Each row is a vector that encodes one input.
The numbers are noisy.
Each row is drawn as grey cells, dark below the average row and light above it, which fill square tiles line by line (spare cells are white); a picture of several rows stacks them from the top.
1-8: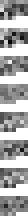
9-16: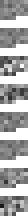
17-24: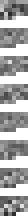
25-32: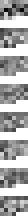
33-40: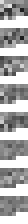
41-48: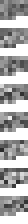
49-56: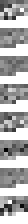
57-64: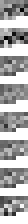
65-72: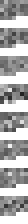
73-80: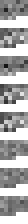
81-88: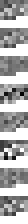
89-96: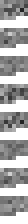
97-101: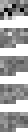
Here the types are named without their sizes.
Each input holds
either a point on a circle, or a label, or four true/false values.
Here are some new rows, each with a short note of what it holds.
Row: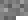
four true/false values
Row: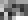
four true/false values
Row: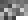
four true/false values
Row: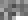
four true/false values
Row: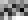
a point on a circle
